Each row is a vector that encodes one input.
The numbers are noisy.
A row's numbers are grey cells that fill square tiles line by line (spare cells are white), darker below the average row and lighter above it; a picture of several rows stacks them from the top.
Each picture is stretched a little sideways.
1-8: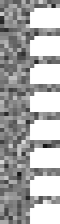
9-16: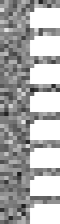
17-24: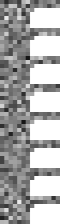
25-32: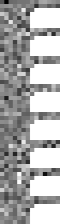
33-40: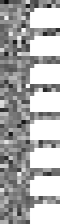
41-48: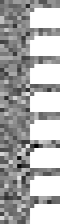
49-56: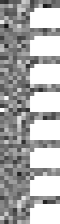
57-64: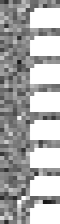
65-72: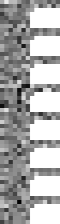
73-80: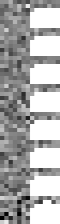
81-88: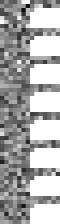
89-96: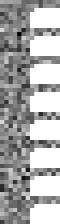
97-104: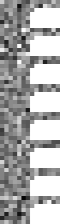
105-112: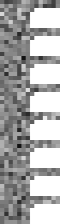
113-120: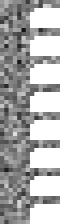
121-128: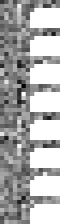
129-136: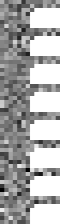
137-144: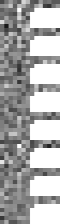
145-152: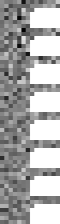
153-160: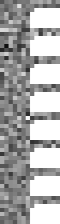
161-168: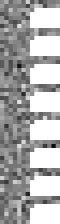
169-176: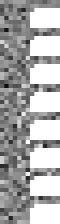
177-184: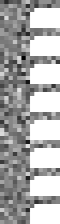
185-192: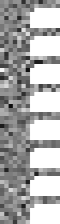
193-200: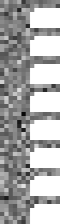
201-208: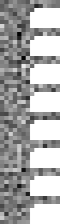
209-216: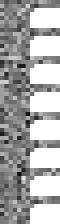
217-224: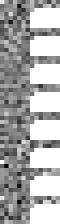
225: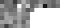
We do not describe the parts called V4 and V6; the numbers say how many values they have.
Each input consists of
a point on an 8-point line, together with either a node of each of two 9-node trees, or a value of V4 and a value of V6.
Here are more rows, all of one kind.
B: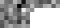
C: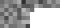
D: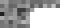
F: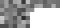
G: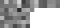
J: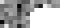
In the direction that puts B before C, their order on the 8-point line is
J, B, D, C, F, G.
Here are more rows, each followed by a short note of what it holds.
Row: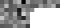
a point on an 8-point line and a node of each of two 9-node trees
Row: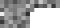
a point on an 8-point line, a value of V4 and a value of V6
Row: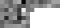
a point on an 8-point line and a node of each of two 9-node trees
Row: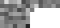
a point on an 8-point line and a node of each of two 9-node trees
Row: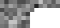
a point on an 8-point line, a value of V4 and a value of V6
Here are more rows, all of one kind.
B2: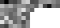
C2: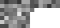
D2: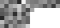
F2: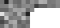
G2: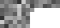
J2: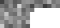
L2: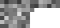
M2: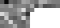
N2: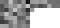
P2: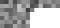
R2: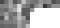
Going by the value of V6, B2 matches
F2, M2 and N2.
